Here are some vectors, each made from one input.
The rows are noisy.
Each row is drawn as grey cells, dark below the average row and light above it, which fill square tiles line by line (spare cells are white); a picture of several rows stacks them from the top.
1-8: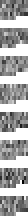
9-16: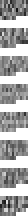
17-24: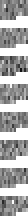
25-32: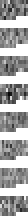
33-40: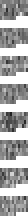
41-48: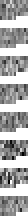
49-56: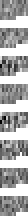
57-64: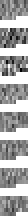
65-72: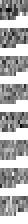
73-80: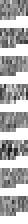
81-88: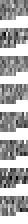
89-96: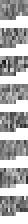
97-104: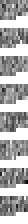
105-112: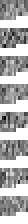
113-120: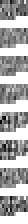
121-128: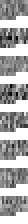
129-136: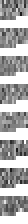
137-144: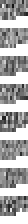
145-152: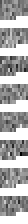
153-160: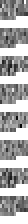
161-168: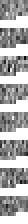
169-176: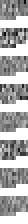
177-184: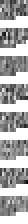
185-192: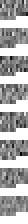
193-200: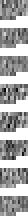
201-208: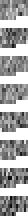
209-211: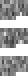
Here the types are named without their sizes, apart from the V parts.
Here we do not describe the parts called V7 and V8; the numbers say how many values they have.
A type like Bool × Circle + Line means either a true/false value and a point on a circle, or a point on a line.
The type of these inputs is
((Bool × Bool × Bool × Bool + V8) × Line + V7) × Line.
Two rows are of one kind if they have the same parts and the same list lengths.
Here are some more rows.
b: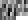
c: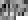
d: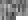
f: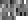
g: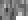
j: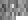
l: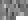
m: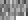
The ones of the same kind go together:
b, c
d, j, l
f, g, m

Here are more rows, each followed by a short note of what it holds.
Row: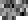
a point on a line and a value of V7
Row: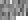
a point on each of two lines and four true/false values
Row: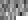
a point on each of two lines and a value of V8
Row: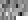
a point on each of two lines and a value of V8
